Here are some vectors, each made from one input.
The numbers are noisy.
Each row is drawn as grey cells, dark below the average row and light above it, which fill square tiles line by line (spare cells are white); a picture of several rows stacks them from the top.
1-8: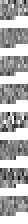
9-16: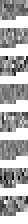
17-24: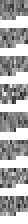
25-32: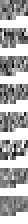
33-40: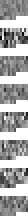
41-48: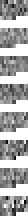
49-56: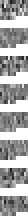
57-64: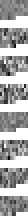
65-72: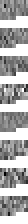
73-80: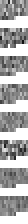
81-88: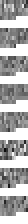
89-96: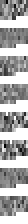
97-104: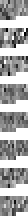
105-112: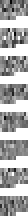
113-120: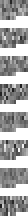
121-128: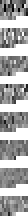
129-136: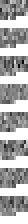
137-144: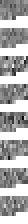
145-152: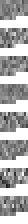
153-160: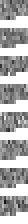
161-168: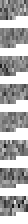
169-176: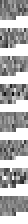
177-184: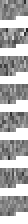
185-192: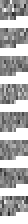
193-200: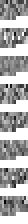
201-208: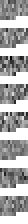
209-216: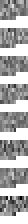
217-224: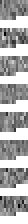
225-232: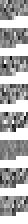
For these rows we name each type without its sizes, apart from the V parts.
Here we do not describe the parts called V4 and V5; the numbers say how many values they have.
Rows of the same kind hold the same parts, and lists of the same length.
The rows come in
3 kinds.
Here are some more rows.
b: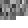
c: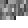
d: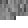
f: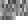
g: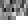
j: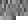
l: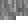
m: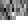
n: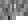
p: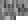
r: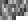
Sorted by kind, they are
b, m
c, d, j, l, n, p
f, g, r

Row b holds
two values of V4.
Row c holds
a point on a circle, a true/false value and a value of V5.
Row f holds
a point on a circle and a point on a line.
